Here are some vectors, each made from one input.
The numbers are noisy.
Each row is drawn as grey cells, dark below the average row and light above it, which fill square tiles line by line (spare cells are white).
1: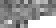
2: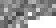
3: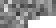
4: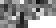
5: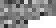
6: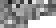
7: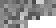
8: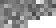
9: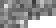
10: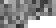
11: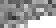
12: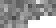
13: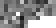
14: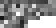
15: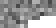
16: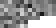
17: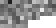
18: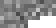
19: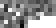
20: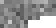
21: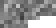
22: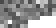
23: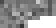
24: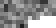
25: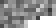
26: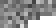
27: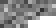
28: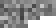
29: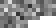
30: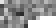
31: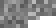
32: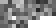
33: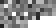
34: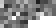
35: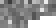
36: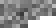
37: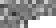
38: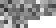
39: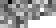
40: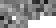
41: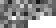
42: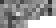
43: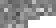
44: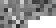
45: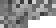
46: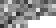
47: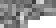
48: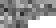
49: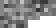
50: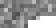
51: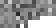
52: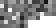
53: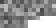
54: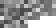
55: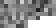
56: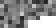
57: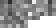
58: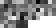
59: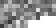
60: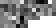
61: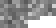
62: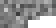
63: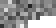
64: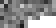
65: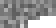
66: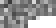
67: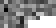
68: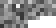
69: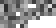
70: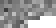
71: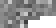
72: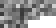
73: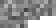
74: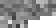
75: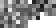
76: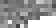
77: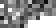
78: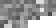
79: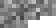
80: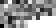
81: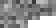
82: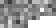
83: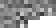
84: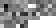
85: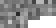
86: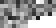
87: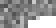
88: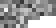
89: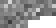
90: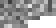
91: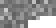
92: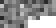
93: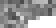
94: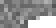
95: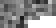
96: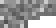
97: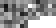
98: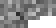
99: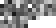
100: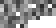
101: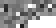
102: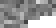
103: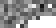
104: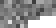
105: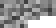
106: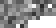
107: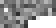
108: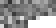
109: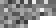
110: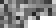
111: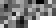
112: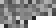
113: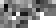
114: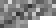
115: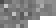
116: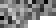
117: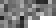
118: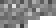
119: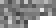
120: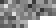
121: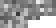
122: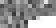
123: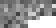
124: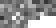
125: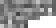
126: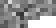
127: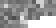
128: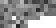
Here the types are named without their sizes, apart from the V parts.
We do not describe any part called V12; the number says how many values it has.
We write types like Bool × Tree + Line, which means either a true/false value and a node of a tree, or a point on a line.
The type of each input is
Bool × Bool × Bool × V12 + Circle + Unit.
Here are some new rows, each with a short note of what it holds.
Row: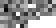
a fixed value
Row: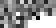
a point on a circle
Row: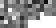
a point on a circle
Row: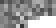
three true/false values and a value of V12
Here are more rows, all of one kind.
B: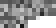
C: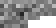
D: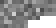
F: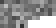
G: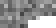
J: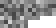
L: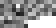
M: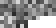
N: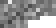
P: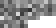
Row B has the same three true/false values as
C, F, G and P.
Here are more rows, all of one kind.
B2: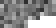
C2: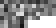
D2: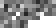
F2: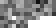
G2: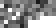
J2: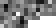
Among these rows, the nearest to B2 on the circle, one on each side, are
C2 and F2.
